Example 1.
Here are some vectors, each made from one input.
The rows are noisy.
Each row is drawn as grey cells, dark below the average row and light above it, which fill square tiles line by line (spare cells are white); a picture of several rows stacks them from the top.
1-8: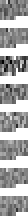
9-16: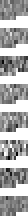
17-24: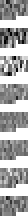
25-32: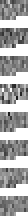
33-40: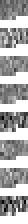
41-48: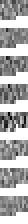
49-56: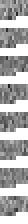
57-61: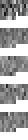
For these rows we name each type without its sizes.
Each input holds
a point on a circle and three true/false values.
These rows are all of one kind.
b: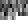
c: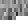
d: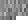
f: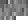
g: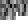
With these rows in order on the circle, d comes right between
c and g.
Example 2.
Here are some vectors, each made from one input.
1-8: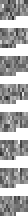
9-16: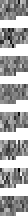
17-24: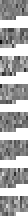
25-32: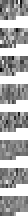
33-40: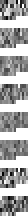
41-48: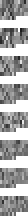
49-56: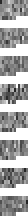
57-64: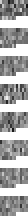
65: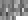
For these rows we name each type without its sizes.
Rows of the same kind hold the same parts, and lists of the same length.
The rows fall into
2 kinds.
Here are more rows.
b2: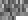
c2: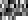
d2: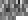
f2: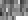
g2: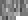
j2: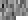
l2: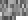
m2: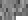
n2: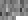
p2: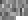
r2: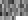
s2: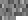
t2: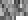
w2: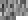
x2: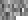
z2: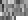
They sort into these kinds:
b2, c2, d2, j2, l2, m2, s2, t2, w2, z2
f2, g2, n2, p2, r2, x2

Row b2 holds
a label and three true/false values.
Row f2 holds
a label.
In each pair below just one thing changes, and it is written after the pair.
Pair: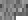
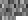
one of the three true/false values
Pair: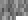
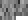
the label
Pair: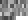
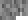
the label
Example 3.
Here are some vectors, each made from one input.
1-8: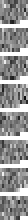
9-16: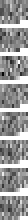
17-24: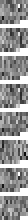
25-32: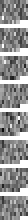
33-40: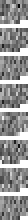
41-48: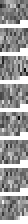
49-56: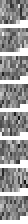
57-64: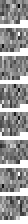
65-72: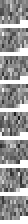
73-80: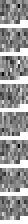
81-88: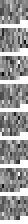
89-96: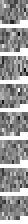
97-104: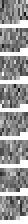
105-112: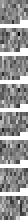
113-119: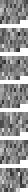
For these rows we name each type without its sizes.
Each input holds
a node of a tree and a true/false value.
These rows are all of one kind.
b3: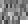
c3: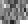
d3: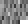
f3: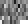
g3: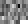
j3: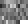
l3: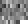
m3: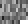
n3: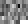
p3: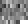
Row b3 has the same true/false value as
c3, d3 and m3.
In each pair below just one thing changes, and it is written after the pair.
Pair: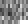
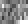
the true/false value
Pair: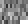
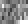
the node of the tree
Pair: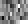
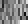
the true/false value
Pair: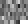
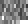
the node of the tree
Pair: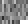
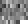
the true/false value
